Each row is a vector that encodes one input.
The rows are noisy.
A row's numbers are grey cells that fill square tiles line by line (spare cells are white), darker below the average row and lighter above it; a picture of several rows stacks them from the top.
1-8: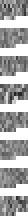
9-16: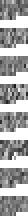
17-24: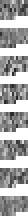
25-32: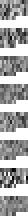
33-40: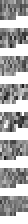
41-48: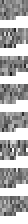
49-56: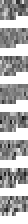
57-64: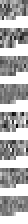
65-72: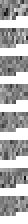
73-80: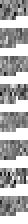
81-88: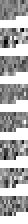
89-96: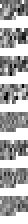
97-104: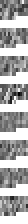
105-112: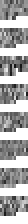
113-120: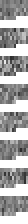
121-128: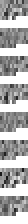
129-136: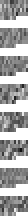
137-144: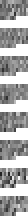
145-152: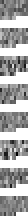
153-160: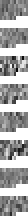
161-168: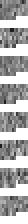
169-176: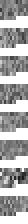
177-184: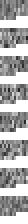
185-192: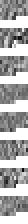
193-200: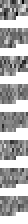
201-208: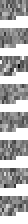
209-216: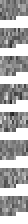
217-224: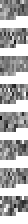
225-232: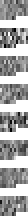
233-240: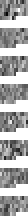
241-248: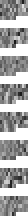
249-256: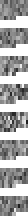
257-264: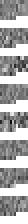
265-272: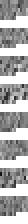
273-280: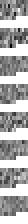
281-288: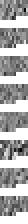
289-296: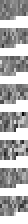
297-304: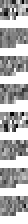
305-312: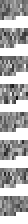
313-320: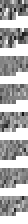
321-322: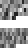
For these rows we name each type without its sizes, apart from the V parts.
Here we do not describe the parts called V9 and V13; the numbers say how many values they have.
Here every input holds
a point on a line, together with either a fixed value, or a true/false value, a value of V9 and a value of V13.
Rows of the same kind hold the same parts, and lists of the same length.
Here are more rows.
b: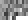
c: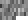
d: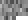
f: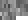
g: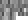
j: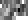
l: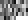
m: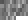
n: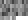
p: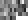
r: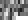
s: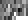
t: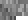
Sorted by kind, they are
b, d, j, p
c, f, g, l, m, n, r, s, t

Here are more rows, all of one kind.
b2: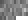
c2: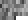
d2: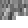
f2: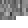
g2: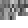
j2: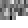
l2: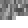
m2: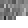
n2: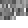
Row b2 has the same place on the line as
c2, g2 and j2.
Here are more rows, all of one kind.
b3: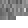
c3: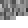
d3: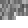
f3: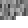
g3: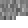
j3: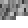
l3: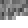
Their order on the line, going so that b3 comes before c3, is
j3, g3, b3, f3, d3, c3, l3.
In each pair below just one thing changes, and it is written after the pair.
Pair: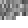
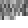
the value of V13
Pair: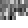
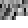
the value of V9
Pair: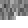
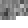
the value of V13
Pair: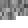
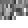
the place on the line
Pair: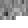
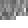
the value of V13
